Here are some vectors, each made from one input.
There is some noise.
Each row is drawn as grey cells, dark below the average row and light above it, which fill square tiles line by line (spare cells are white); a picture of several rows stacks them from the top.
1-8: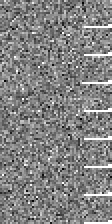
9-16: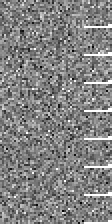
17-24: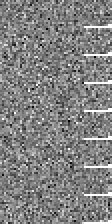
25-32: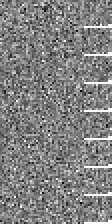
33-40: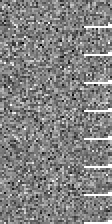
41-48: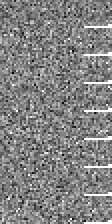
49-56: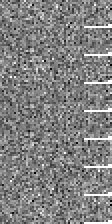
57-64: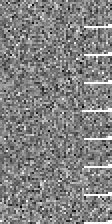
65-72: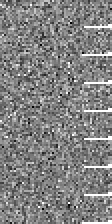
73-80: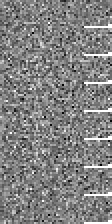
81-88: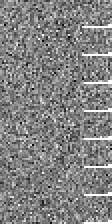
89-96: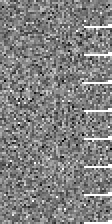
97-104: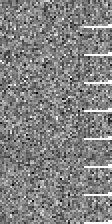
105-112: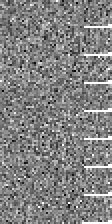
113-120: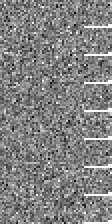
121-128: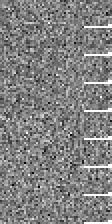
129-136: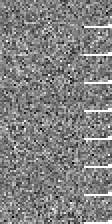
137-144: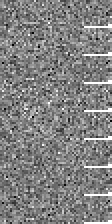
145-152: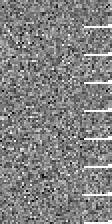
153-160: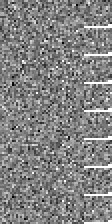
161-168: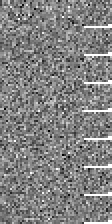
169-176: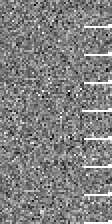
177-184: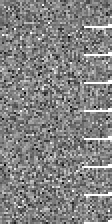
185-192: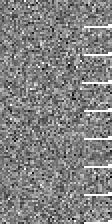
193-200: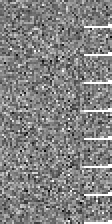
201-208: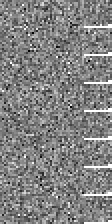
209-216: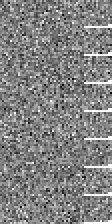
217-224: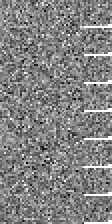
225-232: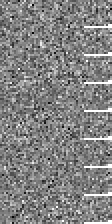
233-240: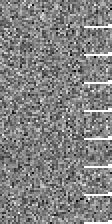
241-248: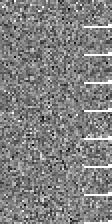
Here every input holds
a point on a 19-point circle and one of 5 labels.
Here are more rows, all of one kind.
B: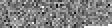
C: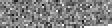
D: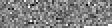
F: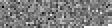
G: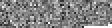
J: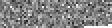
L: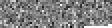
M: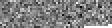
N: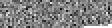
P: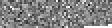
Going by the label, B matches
C, F, J and N.
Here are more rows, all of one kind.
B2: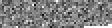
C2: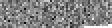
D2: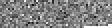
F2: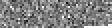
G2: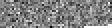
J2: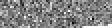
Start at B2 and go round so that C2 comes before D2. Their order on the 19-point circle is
B2, C2, G2, D2, F2, J2.
